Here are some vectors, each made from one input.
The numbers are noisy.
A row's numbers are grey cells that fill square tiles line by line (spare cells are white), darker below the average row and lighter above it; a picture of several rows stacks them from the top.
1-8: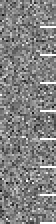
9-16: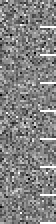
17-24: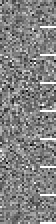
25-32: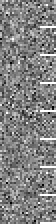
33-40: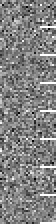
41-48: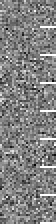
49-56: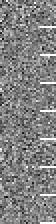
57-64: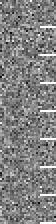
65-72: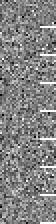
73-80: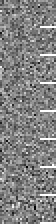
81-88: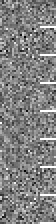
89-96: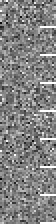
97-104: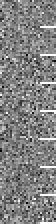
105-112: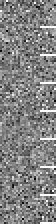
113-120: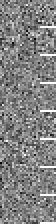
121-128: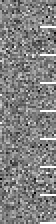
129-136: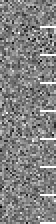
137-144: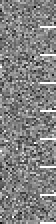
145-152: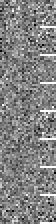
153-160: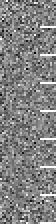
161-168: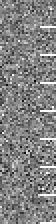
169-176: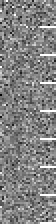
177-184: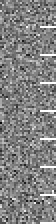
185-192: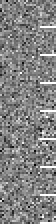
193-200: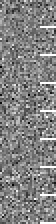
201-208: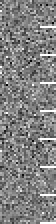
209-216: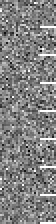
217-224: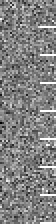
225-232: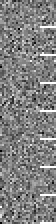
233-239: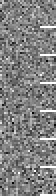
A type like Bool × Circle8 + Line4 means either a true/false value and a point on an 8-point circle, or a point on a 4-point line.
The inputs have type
Bool × (Circle8 + Unit) × Circle9.
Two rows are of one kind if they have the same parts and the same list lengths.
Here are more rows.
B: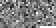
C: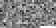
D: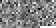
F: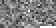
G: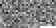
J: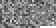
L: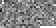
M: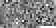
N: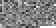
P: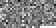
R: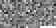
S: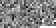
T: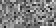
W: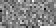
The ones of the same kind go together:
B, D, M, P, S, T
C, F, G, J, L, N, R, W

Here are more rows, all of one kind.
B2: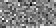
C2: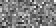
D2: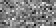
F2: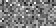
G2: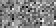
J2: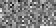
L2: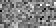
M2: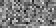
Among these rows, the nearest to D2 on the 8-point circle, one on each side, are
F2 and M2.
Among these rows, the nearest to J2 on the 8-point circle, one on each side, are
B2 and C2.
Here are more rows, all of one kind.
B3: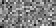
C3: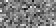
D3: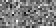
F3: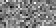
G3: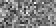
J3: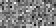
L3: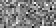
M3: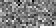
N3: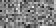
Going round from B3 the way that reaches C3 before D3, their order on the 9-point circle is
B3, N3, J3, L3, C3, D3, G3, M3, F3.
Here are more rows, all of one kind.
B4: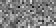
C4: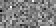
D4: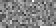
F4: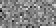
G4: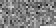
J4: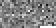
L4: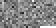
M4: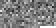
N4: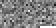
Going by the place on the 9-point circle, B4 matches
F4, J4 and L4.
